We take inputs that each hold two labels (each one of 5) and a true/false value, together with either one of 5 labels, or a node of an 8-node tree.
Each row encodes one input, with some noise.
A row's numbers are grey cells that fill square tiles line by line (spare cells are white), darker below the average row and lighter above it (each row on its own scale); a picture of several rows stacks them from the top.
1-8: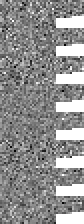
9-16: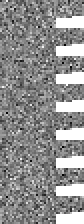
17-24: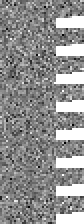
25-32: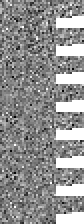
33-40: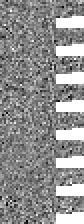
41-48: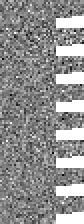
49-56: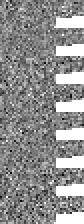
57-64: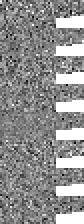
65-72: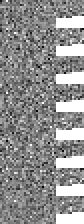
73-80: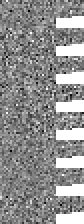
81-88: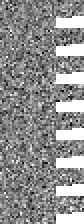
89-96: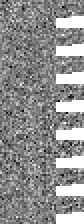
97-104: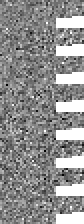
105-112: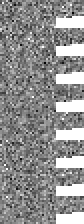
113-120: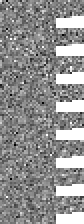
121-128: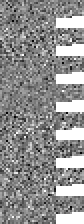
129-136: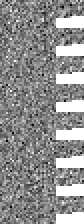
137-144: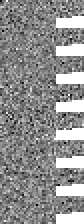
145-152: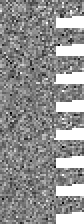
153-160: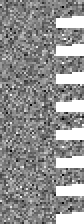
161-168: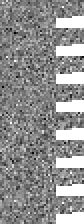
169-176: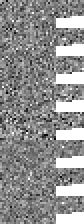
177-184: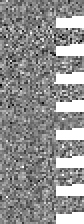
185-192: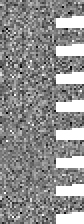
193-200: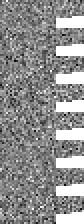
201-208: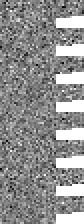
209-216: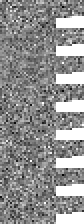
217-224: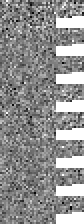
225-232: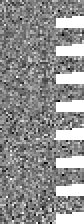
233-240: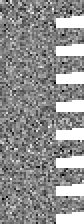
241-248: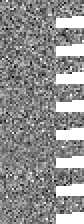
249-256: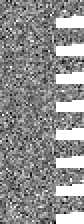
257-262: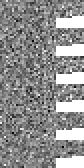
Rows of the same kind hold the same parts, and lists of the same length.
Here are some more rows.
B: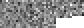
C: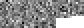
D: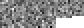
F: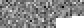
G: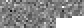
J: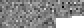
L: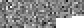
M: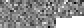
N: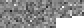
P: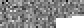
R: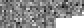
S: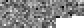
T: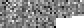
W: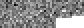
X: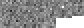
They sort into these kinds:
B, C, G, L, M, N, P, T, X
D, F, J, R, S, W

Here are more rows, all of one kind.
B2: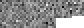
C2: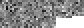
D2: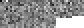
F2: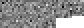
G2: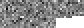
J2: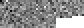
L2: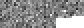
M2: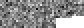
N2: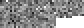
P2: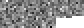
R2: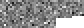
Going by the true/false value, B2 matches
F2, L2 and M2.
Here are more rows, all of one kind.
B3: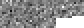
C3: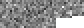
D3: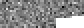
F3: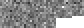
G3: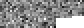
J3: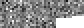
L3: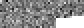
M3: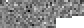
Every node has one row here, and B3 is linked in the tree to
C3 and F3.
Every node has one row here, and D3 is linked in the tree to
J3.
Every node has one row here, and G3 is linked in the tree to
C3 and M3.
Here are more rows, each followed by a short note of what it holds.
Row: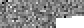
two labels (each one of 5), a node of an 8-node tree and a true/false value
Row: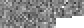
two labels (each one of 5), a node of an 8-node tree and a true/false value
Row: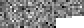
two labels (each one of 5), a node of an 8-node tree and a true/false value
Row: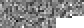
two labels (each one of 5), a node of an 8-node tree and a true/false value
